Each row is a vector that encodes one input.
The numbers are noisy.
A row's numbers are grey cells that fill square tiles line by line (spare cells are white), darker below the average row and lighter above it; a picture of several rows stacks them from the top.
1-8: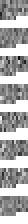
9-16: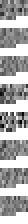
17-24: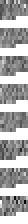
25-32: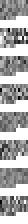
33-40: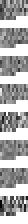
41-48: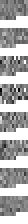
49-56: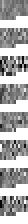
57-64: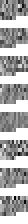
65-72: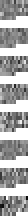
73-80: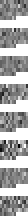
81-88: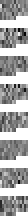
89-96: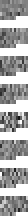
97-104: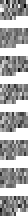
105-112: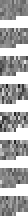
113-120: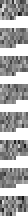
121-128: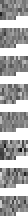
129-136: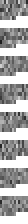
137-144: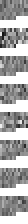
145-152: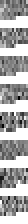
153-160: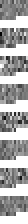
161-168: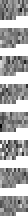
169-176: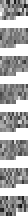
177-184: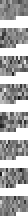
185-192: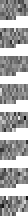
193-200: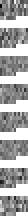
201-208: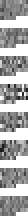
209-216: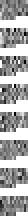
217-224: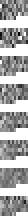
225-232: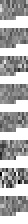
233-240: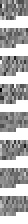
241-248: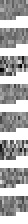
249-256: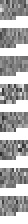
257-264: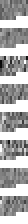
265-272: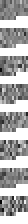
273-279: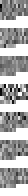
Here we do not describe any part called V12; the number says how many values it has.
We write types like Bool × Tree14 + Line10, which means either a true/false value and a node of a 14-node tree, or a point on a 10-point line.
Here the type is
(Line13 + V12) × Line14 + List2(Line9).
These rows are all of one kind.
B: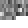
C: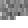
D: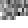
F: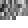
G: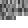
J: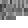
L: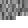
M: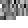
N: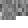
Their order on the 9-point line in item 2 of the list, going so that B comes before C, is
B, J, M, F, N, G, D, L, C.
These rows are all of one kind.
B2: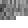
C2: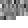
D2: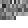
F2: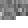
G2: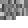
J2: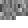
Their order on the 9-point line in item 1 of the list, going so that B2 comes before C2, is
B2, J2, F2, D2, C2, G2.
